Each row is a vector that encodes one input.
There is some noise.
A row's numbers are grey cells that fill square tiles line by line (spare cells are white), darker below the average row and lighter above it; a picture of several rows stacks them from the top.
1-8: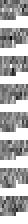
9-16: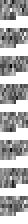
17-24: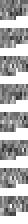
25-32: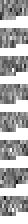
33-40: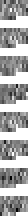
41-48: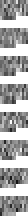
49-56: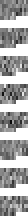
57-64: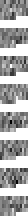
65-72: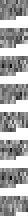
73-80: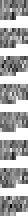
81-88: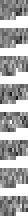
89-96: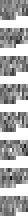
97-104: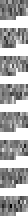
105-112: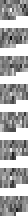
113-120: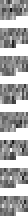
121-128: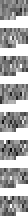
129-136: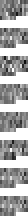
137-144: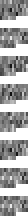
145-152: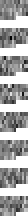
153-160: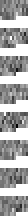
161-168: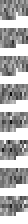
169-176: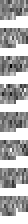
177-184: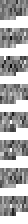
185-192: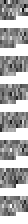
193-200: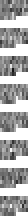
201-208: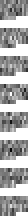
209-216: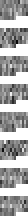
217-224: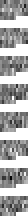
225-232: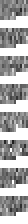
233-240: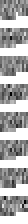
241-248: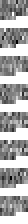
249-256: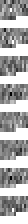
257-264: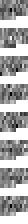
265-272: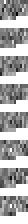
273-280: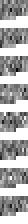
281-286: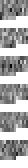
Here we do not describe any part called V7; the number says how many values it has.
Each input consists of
a point on an 8-point circle, a true/false value and a value of V7.
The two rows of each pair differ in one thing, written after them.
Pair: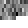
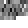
the place on the 8-point circle
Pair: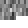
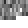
the value of V7
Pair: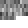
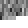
the true/false value
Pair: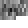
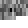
the value of V7
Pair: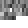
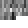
the place on the 8-point circle
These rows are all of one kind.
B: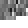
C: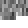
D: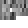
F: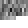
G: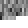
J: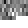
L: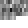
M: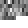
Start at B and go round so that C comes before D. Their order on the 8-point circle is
B, M, J, L, C, F, G, D.
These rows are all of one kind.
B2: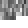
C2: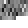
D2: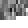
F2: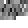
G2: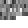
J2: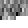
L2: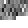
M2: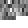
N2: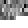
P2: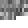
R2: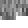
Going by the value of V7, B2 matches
C2, F2 and L2.
